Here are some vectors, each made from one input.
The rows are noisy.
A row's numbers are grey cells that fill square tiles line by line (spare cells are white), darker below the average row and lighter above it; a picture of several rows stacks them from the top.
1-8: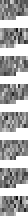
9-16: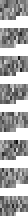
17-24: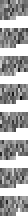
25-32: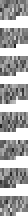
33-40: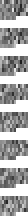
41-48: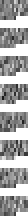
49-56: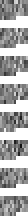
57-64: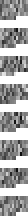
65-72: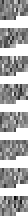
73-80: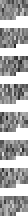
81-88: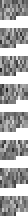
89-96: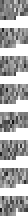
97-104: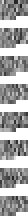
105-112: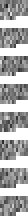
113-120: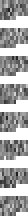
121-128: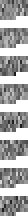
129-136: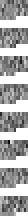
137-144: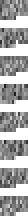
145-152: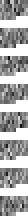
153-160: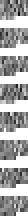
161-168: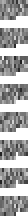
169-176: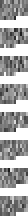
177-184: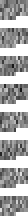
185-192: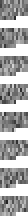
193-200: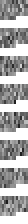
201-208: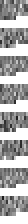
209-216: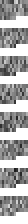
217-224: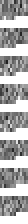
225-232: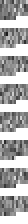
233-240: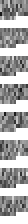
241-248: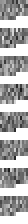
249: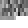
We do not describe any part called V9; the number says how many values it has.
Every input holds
a true/false value and a value of V9, together with either a fixed value, or a node of a 13-node tree.
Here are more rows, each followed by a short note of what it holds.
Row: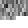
a true/false value and a value of V9
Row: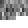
a node of a 13-node tree, a true/false value and a value of V9
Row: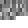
a true/false value and a value of V9
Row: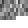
a true/false value and a value of V9
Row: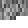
a true/false value and a value of V9
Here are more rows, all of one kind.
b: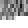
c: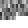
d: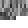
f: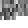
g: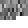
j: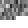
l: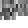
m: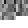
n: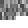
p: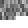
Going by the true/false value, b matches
j and m.
